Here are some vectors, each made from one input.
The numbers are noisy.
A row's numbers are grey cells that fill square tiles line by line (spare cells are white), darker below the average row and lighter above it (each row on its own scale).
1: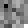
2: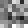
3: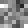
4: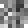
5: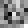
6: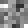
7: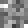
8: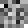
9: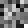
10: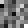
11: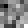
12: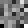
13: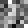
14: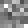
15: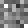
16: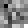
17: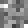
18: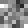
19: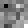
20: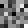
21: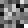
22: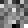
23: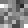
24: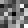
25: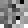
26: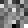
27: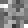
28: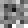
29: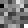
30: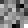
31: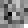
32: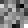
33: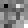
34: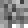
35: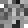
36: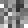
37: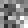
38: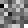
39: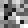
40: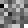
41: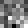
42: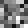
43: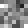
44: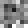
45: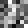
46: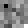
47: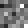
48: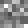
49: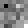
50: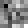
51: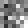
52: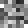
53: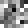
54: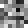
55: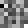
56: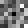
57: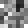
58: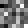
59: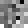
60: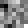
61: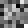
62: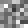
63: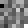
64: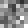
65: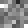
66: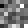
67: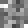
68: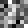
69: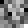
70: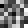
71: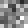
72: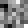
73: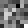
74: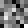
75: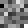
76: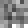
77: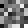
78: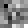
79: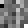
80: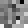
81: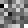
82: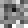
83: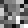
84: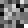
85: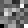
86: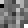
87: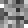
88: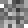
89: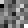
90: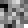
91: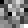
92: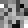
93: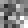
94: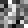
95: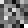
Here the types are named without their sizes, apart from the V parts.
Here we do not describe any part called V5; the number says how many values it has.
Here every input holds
a value of V5, together with either a label, or three true/false values.
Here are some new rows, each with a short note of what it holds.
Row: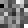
a label and a value of V5
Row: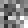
three true/false values and a value of V5
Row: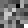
a label and a value of V5
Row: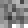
three true/false values and a value of V5
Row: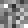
three true/false values and a value of V5
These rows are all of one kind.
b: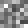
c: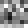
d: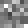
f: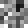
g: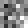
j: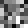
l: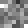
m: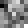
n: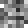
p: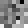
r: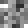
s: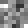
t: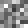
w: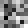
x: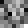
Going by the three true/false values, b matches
d, r, s and t.
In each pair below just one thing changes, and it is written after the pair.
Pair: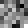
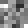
one of the three true/false values
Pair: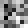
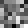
one of the three true/false values
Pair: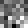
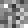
one of the three true/false values
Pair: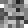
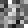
one of the three true/false values
